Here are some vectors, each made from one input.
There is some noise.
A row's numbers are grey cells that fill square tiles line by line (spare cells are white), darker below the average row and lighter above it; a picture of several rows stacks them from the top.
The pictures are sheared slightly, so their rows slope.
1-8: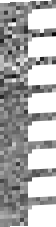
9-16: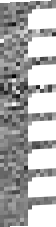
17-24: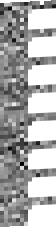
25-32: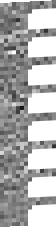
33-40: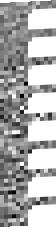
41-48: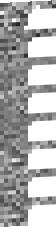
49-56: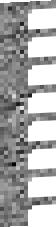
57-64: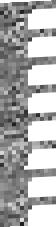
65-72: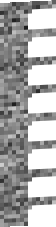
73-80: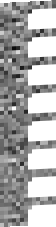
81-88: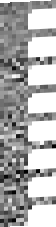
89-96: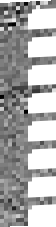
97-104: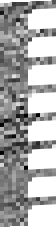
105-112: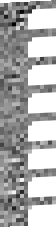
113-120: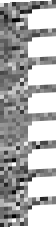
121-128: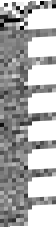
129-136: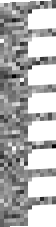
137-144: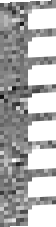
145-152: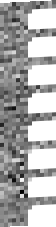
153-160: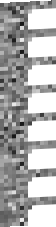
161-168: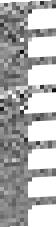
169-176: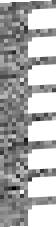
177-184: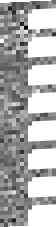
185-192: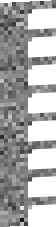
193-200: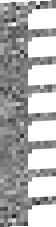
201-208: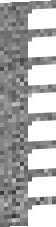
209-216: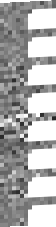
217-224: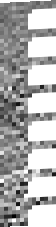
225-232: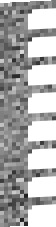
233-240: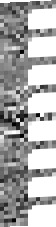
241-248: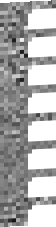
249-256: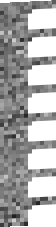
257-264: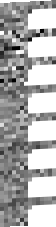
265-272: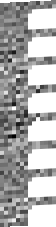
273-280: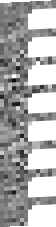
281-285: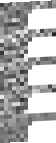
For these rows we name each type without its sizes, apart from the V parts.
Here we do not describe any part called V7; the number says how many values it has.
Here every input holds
a list of items, each a label, a true/false value and a value of V7.
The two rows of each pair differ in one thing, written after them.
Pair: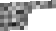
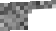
the value of V7 in item 1 of the list
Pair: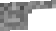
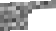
the label in item 2 of the list
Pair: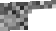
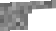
the value of V7 in item 1 of the list
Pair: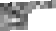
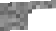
the value of V7 in item 2 of the list
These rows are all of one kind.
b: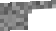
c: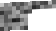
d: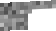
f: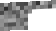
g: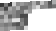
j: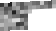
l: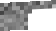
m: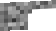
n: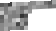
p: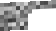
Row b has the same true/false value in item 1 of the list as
m and p.
